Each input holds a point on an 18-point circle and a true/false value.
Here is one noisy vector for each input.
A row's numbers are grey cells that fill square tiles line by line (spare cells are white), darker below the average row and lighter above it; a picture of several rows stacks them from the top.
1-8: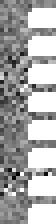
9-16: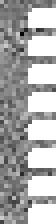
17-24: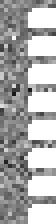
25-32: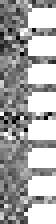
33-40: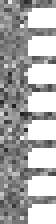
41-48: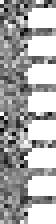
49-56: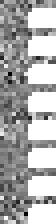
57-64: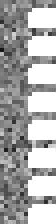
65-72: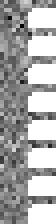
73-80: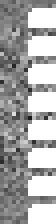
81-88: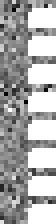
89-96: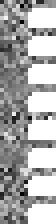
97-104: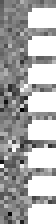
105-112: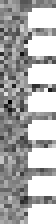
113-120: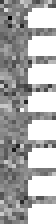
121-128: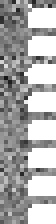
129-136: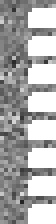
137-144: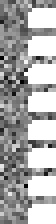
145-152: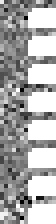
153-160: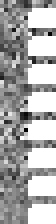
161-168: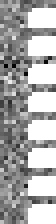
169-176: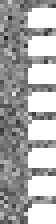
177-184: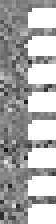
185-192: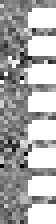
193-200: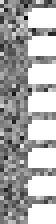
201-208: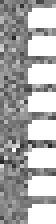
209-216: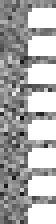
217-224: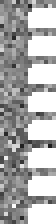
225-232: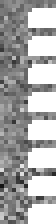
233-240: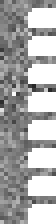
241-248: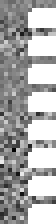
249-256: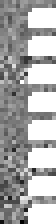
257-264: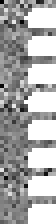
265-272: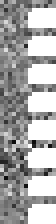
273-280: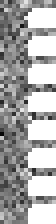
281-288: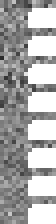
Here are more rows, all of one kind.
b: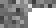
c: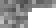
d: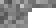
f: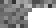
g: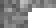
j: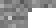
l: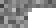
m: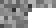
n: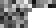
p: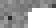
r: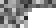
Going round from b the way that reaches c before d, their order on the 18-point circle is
b, f, c, d, j, m, n, p, r, l, g.
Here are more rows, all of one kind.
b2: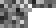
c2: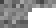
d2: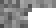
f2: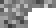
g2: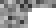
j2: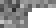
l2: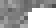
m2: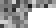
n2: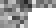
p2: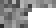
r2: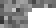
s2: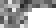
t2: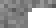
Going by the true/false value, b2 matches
c2 and t2.
